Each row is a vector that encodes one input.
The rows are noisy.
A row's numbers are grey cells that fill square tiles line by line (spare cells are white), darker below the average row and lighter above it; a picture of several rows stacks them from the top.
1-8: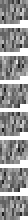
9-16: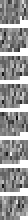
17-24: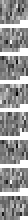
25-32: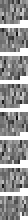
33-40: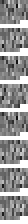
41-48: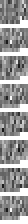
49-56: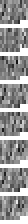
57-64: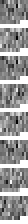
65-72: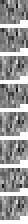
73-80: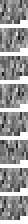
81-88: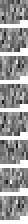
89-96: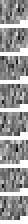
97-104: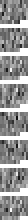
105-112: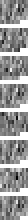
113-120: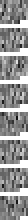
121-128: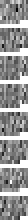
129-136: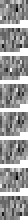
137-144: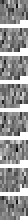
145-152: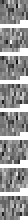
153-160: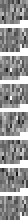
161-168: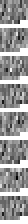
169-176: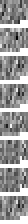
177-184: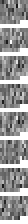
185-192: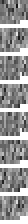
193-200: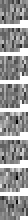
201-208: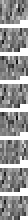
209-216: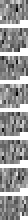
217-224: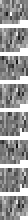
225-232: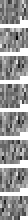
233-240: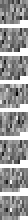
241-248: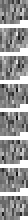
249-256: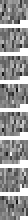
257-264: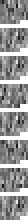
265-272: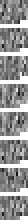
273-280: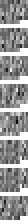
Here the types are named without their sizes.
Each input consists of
a label.
